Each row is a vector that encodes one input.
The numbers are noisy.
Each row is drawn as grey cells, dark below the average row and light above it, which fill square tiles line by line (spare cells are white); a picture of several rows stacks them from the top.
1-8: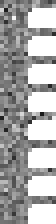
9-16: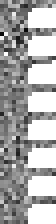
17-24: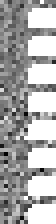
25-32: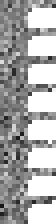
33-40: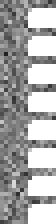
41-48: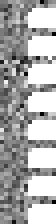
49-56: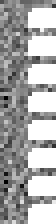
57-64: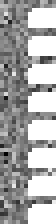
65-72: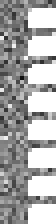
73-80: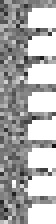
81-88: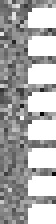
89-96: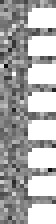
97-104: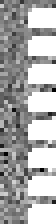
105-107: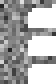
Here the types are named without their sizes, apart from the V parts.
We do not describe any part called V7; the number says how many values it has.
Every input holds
a point on a line, together with either a point on a line, or a value of V7.
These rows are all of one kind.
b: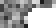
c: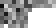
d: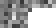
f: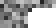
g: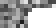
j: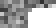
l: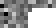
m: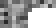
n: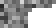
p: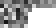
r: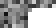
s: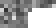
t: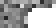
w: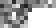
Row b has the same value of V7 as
c, f, n and t.
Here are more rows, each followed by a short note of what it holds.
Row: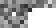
a point on a line and a value of V7
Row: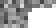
a point on a line and a value of V7
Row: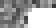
a point on each of two lines
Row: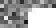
a point on each of two lines
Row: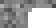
a point on each of two lines
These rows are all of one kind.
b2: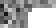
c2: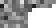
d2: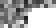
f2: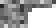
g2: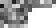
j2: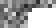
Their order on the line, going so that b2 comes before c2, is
d2, b2, g2, f2, c2, j2.
